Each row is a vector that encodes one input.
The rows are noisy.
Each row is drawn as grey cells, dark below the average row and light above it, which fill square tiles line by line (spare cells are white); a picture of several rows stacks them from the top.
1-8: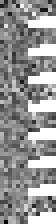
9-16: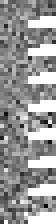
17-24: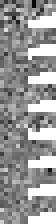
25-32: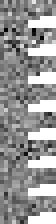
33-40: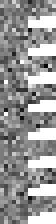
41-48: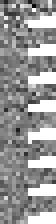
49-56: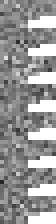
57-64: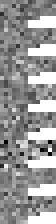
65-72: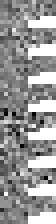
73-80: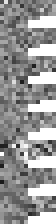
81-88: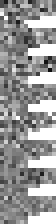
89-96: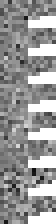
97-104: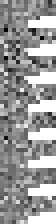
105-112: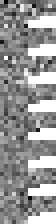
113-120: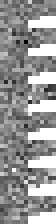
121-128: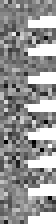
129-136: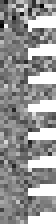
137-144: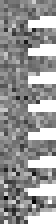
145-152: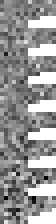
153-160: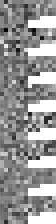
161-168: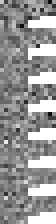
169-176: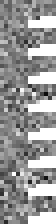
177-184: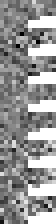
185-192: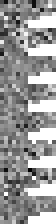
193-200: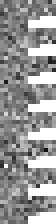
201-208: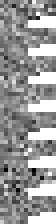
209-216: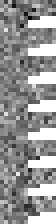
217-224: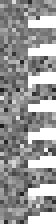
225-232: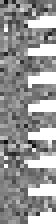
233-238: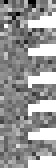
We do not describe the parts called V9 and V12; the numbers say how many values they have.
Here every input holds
either a point on a 6-point line, or a node of a 7-node tree and a true/false value, or a value of V9 and a value of V12.
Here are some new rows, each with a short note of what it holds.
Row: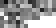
a point on a 6-point line
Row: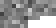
a value of V9 and a value of V12
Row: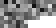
a point on a 6-point line
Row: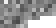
a value of V9 and a value of V12
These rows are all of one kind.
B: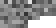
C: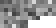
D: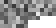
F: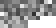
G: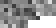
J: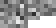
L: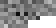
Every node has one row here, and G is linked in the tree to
C, D and F.
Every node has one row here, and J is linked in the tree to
D.
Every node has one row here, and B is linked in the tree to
F.
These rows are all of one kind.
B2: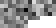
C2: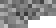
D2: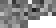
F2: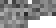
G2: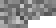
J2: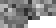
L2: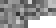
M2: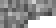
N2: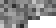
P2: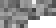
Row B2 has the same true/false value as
J2, M2, N2 and P2.
